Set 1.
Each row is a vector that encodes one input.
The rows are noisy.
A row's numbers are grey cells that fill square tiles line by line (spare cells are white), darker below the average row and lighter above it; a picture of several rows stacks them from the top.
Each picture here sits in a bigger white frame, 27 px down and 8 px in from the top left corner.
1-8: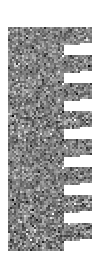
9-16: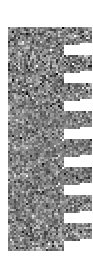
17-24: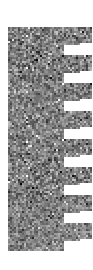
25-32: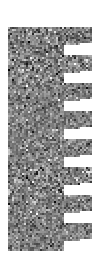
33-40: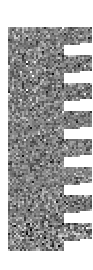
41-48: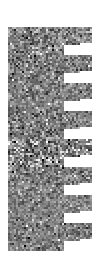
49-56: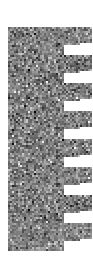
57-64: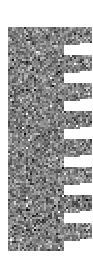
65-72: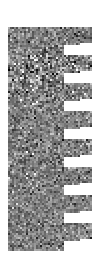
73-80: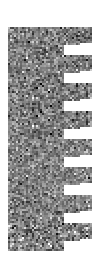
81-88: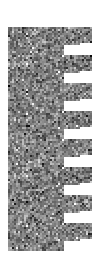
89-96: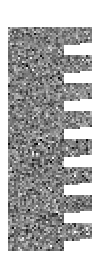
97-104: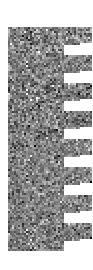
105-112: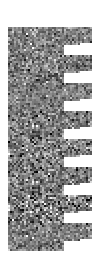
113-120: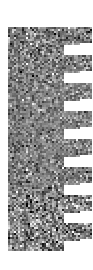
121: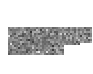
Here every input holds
a point on a 10-point line, a node of an 11-node tree and a node of a 12-node tree.
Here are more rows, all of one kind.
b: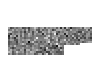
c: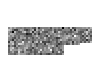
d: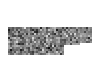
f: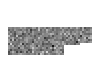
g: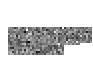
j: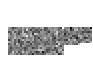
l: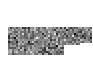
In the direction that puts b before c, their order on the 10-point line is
d, g, b, l, f, j, c.
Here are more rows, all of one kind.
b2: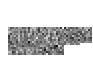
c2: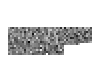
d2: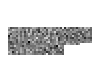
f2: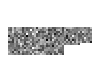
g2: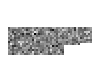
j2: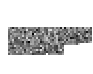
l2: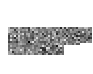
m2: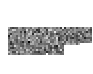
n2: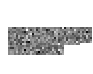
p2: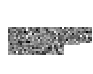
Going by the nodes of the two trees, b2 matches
c2, d2, j2 and m2.
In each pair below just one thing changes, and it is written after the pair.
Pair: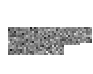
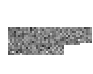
the place on the 10-point line
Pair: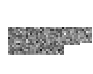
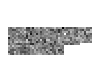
the place on the 10-point line
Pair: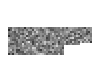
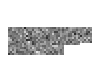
the place on the 10-point line
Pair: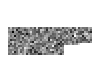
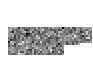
the place on the 10-point line
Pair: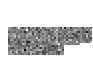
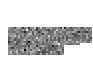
the place on the 10-point line
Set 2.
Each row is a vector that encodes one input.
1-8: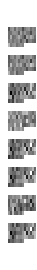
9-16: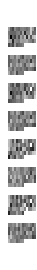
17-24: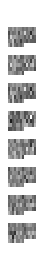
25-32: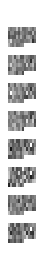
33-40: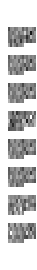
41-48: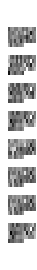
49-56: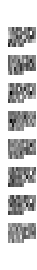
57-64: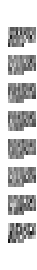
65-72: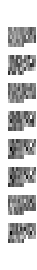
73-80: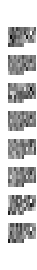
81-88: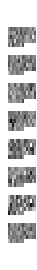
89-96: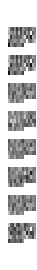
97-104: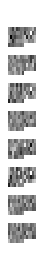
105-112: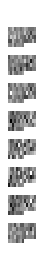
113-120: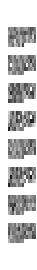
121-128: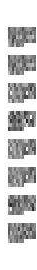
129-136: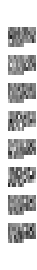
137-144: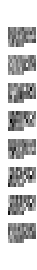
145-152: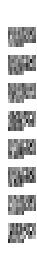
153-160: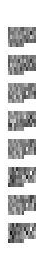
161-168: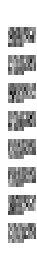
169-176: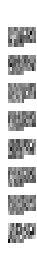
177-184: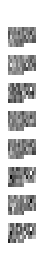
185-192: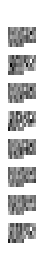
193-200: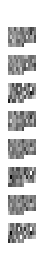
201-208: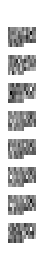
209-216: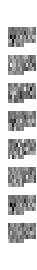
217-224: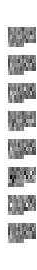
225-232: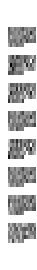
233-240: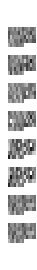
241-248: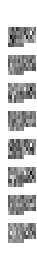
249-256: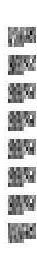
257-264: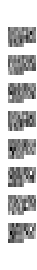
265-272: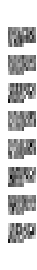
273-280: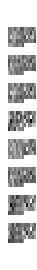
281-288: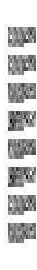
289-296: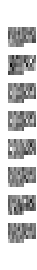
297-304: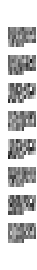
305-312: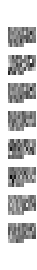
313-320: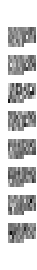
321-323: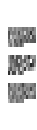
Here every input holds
a point on a 10-point line, together with either a point on an 8-point line, or a point on a 10-point line.
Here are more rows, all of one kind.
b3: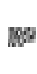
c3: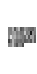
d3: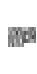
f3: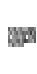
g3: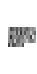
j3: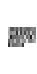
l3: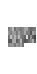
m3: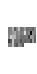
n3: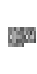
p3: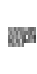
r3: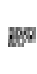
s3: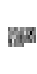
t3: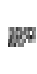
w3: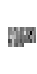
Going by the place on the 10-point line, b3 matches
g3, j3 and r3.
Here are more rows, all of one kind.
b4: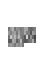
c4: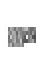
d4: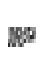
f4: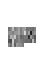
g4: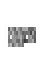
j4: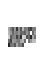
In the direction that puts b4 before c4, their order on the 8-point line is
j4, f4, b4, c4, g4, d4.
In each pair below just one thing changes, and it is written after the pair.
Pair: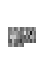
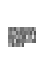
the place on the 10-point line
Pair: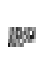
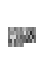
the place on the 10-point line
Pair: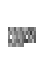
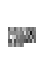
the place on the 10-point line
